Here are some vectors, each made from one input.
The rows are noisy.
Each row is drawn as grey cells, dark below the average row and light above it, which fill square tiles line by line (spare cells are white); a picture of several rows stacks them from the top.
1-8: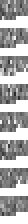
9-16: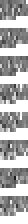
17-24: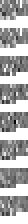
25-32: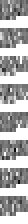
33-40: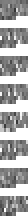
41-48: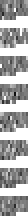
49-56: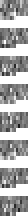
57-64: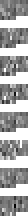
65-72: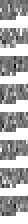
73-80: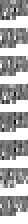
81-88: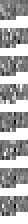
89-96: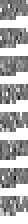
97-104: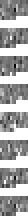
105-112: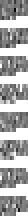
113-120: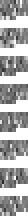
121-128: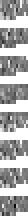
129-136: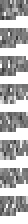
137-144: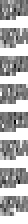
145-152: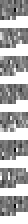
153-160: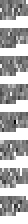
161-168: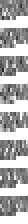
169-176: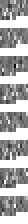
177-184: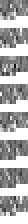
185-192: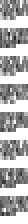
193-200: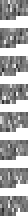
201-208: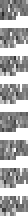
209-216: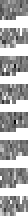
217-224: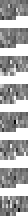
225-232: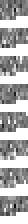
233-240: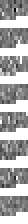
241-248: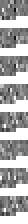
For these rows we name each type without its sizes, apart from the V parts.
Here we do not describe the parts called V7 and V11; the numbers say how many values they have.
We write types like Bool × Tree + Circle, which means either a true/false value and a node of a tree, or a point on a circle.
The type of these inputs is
Line × (Line + V7) + V11.
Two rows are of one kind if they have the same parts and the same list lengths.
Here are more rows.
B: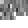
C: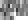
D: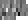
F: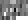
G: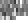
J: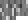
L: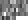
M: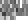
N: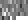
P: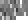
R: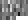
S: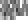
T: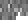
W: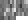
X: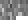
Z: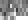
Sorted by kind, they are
B, C, G, M, P, S, Z
D, F, L, N, R, W
J, T, X

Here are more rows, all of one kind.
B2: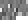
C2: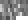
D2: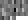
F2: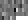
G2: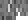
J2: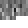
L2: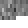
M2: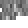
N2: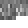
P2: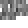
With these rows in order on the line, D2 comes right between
F2 and L2.
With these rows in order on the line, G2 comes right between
J2 and N2.
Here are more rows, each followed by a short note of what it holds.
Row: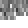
a value of V11
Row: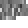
a point on a line and a value of V7
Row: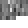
a point on each of two lines
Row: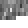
a point on each of two lines
